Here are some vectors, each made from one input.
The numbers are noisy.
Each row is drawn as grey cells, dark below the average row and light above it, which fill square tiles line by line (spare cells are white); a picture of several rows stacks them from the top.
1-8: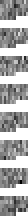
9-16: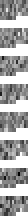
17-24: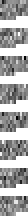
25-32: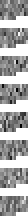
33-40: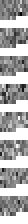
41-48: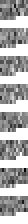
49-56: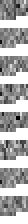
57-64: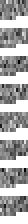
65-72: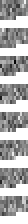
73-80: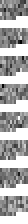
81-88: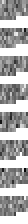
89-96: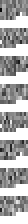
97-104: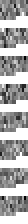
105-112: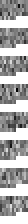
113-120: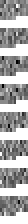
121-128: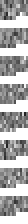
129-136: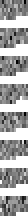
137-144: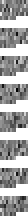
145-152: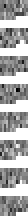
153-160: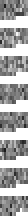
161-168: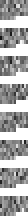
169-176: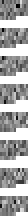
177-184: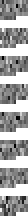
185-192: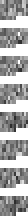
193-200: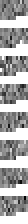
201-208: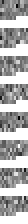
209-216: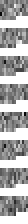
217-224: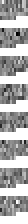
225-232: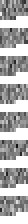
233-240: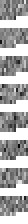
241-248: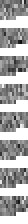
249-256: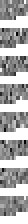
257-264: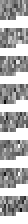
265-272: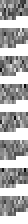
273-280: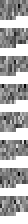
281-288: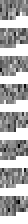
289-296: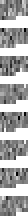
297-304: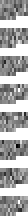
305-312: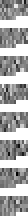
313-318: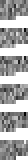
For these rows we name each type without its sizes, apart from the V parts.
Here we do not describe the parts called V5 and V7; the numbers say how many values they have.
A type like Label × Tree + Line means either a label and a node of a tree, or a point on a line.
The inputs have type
Label × (Line + V5) × (Tree + V7).
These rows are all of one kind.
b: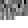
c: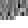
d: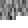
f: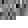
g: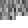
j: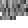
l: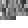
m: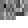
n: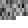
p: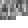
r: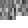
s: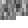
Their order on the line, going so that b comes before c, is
b, c, m, s, j, f, d, g, p, r, l, n.
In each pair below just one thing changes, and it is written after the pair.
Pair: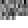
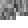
the label
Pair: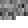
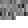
the value of V5
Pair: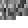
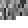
the value of V5
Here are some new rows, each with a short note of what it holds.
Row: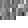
a label, a point on a line and a value of V7
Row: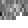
a label, a point on a line and a value of V7
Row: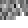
a label, a value of V5 and a value of V7
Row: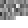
a label, a value of V5 and a value of V7
